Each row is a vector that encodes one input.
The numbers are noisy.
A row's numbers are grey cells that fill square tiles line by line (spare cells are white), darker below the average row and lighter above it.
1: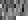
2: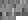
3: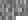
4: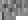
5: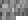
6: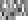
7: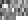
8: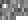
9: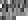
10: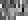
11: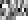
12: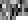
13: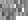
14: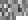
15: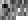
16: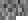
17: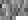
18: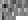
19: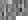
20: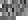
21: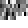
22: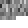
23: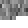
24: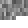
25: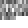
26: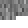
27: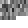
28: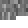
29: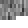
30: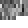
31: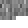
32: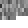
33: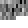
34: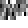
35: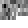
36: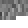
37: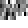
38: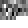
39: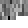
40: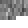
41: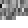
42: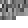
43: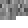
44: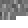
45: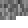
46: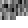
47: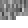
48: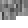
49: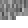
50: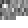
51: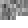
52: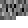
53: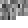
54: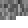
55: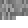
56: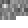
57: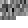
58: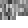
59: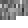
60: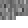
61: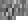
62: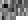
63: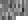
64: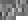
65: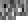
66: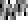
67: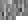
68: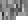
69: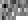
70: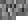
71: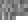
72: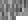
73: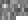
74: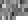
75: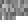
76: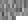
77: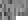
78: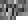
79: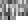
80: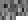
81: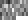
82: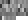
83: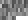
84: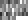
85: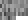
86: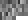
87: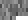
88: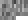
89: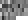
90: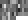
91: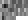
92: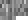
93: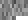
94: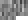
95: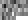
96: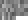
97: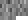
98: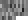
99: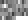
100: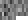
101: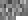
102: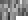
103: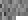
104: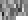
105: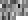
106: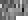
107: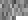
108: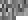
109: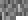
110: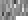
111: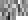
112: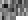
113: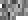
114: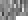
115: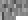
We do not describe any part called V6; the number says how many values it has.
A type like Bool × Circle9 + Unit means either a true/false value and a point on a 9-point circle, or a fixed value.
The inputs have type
List2(Bool × V6).
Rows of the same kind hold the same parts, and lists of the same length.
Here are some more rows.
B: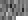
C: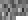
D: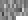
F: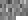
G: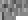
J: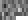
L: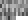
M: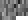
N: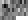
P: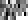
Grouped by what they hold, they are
B, C, F, J, L, M
D, G, N
P

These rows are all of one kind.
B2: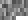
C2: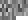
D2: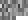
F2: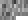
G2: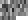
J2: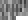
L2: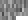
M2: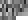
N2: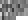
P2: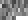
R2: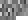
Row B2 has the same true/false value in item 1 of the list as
F2, J2, L2 and P2.
